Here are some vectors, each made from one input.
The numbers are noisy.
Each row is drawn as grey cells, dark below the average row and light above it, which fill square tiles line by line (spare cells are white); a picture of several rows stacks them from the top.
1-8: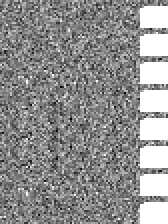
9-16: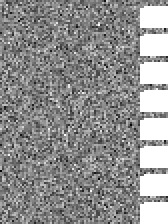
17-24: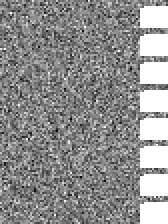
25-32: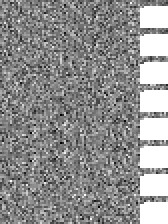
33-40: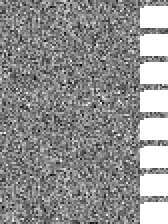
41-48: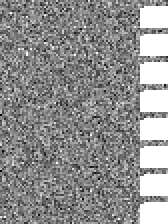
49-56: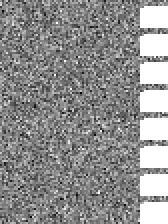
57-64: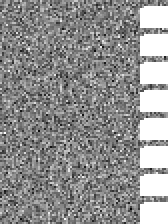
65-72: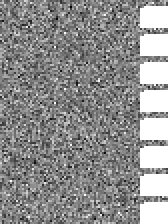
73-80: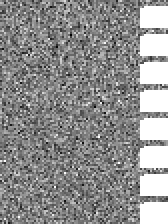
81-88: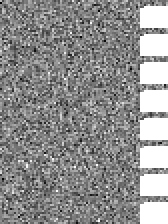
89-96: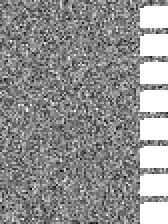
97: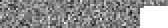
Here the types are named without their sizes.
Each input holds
a point on a circle.
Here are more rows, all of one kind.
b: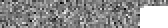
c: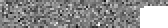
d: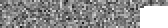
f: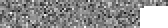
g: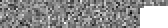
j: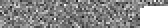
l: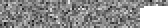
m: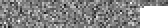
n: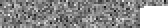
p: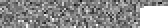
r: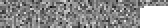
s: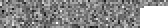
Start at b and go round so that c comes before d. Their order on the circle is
b, r, s, c, l, d, m, p, f, j, n, g.
